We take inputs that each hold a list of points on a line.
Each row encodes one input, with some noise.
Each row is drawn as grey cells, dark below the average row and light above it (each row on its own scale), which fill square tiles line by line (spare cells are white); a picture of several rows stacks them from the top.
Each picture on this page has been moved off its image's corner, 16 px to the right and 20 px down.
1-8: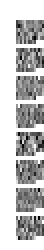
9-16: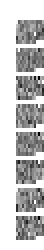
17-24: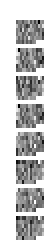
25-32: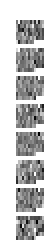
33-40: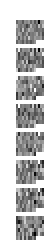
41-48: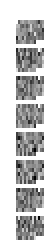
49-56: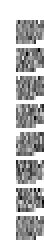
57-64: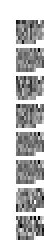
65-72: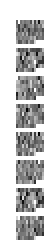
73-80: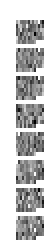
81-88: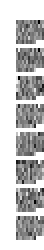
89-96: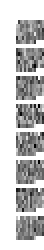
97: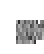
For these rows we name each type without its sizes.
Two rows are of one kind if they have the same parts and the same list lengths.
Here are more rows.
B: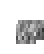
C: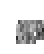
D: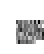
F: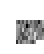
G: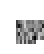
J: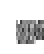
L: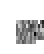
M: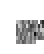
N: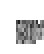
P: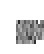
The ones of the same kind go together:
B, C, D, F, J
G
L, M, N, P

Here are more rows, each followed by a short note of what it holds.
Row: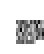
a list of two items
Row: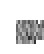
a list of one item
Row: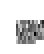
a list of one item
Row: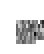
a list of one item
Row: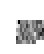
a list of two items
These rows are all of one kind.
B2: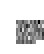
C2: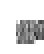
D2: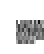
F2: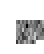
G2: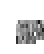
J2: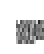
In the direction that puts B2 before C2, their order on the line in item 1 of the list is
G2, F2, B2, D2, J2, C2.
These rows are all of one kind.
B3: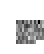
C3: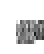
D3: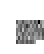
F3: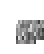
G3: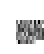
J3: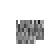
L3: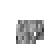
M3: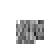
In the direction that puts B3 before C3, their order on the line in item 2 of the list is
B3, M3, J3, D3, F3, G3, C3, L3.
